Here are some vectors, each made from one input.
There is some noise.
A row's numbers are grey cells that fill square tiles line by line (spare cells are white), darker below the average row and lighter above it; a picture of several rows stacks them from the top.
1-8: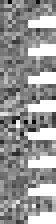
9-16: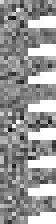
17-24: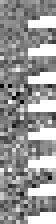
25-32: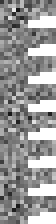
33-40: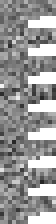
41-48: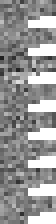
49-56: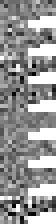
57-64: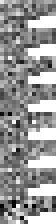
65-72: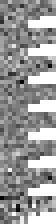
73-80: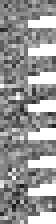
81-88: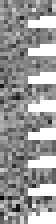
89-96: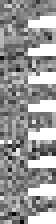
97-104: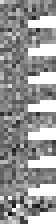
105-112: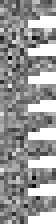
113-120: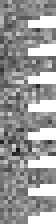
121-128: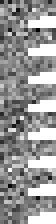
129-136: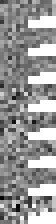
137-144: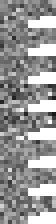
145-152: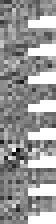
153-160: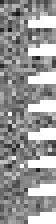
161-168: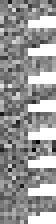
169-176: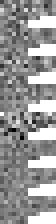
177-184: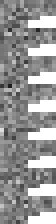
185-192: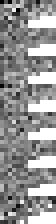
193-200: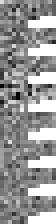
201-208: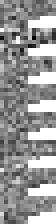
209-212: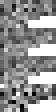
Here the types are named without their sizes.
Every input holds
three true/false values, together with either a point on a line, or a node of a tree.
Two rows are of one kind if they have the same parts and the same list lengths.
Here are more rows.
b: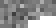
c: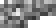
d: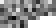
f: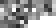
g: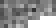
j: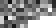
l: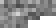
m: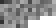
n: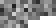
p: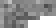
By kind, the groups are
b, c, f, j, l, p
d, g, m, n

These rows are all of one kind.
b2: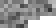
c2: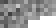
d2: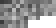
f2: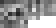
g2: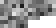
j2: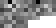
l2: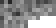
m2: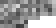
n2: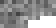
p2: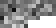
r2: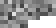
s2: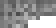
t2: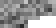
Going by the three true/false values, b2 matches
m2 and t2.
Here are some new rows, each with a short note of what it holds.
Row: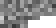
a point on a line and three true/false values
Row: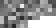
a point on a line and three true/false values
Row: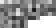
a point on a line and three true/false values
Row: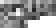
a point on a line and three true/false values
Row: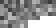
a point on a line and three true/false values
